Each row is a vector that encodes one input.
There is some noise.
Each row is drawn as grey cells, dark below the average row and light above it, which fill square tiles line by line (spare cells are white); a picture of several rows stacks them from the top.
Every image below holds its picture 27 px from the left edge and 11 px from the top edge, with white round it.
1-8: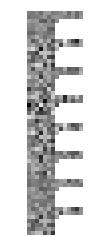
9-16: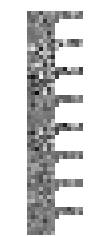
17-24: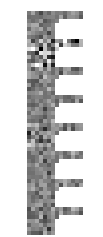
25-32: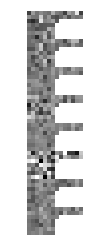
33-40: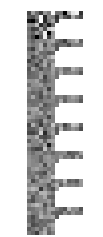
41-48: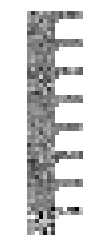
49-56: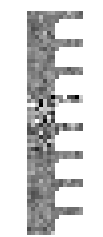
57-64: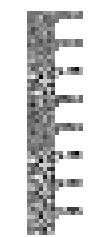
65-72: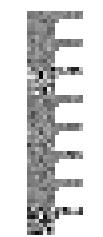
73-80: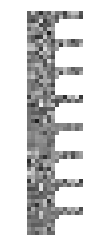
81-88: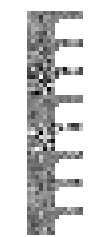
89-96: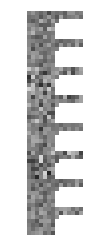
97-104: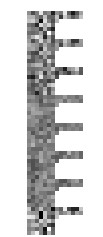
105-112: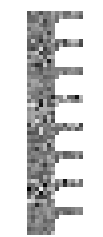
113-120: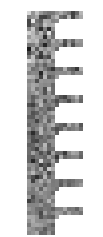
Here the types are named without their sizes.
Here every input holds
a list of points on a line.
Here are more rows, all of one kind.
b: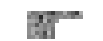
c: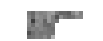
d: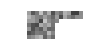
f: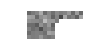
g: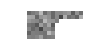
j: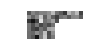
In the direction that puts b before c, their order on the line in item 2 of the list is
f, g, d, b, j, c.
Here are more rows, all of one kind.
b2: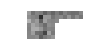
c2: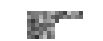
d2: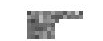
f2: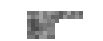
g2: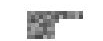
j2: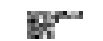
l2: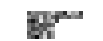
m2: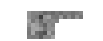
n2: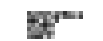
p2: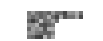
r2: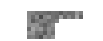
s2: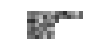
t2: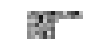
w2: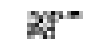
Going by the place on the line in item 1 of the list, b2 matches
g2, m2, p2 and r2.
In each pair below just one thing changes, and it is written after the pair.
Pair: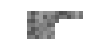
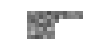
the place on the line in item 1 of the list
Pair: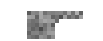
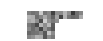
the place on the line in item 2 of the list
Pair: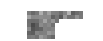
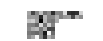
the place on the line in item 1 of the list
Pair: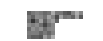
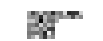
the place on the line in item 2 of the list
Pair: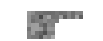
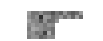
the place on the line in item 2 of the list
